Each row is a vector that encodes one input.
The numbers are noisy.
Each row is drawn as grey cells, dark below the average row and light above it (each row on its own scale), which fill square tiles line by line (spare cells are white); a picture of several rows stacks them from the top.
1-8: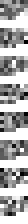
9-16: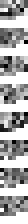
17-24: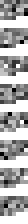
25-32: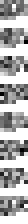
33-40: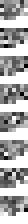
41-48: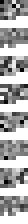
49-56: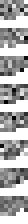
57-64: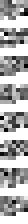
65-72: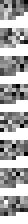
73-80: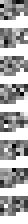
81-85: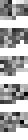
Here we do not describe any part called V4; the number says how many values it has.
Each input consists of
a true/false value, together with either a point on a 6-point line, or a value of V4.
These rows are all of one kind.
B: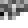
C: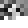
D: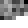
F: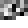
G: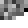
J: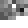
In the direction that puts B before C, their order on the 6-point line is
D, F, J, G, B, C.
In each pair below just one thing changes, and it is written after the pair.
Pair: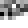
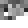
the place on the 6-point line
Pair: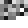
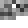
the true/false value
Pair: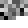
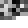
the true/false value
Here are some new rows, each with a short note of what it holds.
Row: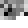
a true/false value and a value of V4
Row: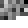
a point on a 6-point line and a true/false value
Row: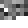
a true/false value and a value of V4
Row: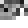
a point on a 6-point line and a true/false value
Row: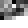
a point on a 6-point line and a true/false value
